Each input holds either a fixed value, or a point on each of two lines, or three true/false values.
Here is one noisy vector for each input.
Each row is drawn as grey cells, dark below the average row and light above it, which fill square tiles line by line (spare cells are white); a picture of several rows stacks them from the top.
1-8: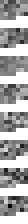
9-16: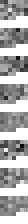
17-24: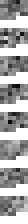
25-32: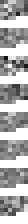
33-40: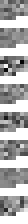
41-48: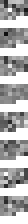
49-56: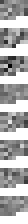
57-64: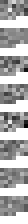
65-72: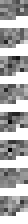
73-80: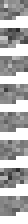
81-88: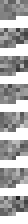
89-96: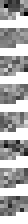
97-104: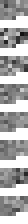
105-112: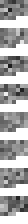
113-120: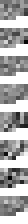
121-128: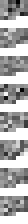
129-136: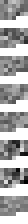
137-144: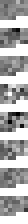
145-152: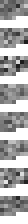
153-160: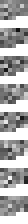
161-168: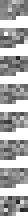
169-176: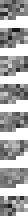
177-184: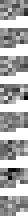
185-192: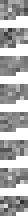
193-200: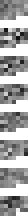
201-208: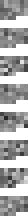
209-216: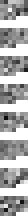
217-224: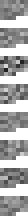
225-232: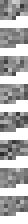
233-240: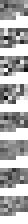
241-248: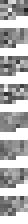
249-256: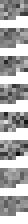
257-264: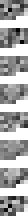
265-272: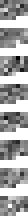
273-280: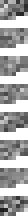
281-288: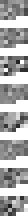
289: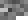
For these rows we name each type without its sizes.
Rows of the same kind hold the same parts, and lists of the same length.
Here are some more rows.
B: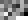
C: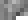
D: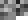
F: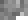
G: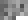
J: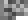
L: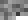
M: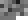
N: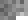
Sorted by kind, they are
B, C, F, G, J, N
D, M
L

